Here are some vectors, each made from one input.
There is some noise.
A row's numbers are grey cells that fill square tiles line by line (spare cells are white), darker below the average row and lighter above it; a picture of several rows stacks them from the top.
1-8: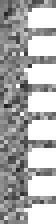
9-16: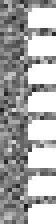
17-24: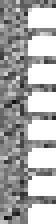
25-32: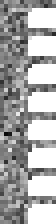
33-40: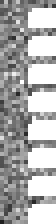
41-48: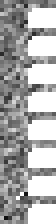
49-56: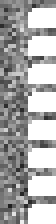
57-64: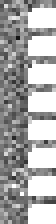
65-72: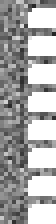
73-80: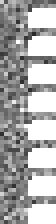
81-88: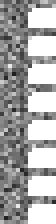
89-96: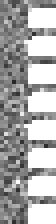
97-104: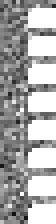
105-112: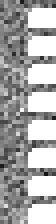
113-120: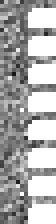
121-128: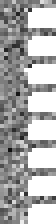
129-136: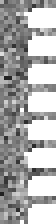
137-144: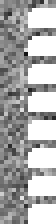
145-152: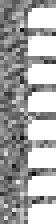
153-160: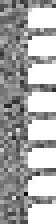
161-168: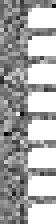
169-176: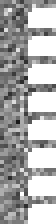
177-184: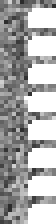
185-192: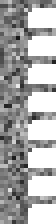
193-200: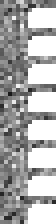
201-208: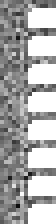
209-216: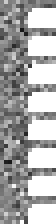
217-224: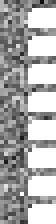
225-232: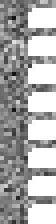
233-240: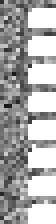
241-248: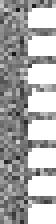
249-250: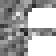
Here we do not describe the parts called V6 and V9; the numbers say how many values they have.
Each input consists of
one of 10 labels and a value of V6, together with either a point on a 5-point line and a true/false value, or a value of V9.
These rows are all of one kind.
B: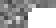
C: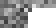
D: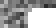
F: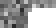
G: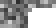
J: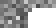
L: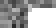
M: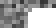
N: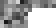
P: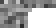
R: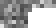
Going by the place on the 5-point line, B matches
C, F and J.
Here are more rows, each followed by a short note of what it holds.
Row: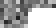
one of 10 labels, a point on a 5-point line, a true/false value and a value of V6
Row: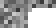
one of 10 labels, a value of V6 and a value of V9
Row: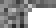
one of 10 labels, a point on a 5-point line, a true/false value and a value of V6
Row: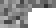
one of 10 labels, a point on a 5-point line, a true/false value and a value of V6
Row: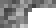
one of 10 labels, a value of V6 and a value of V9
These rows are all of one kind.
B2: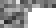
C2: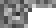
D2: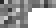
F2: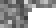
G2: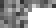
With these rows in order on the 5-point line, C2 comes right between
F2 and G2.
